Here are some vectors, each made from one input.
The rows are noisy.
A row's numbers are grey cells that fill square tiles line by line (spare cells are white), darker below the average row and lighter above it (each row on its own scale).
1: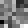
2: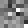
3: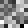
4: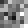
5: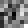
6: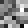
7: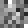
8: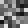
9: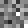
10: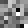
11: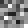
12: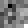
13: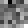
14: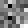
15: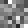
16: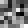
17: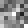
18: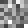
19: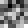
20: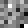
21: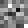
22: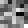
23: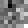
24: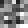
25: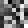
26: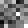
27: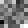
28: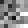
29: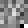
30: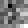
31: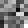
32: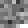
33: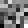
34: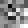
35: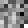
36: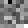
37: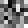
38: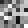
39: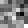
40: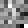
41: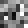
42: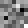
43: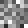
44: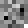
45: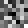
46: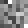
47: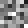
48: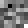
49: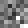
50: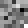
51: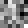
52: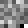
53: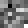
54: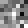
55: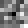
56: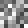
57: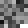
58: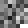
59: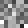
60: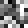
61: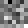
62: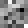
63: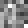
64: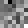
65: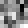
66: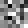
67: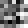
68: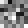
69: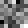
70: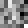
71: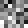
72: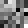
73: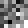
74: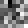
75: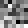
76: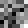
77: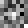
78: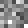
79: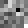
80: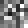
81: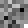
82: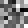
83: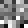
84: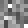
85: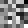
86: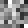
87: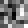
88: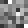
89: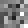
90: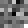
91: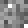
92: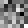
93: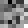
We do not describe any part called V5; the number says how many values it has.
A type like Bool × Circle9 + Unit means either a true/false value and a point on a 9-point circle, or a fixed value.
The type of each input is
List2(Bool × V5).
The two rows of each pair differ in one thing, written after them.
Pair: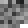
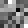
the true/false value in item 1 of the list
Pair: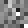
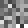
the value of V5 in item 1 of the list
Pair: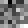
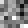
the value of V5 in item 2 of the list
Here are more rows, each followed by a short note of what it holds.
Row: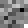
the empty list
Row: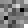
the empty list
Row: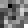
a list of one item
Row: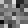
a list of two items
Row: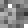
a list of two items
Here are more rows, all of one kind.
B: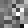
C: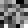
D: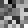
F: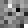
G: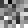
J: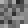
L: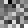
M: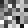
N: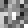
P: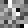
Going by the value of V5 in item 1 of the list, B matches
N and P.
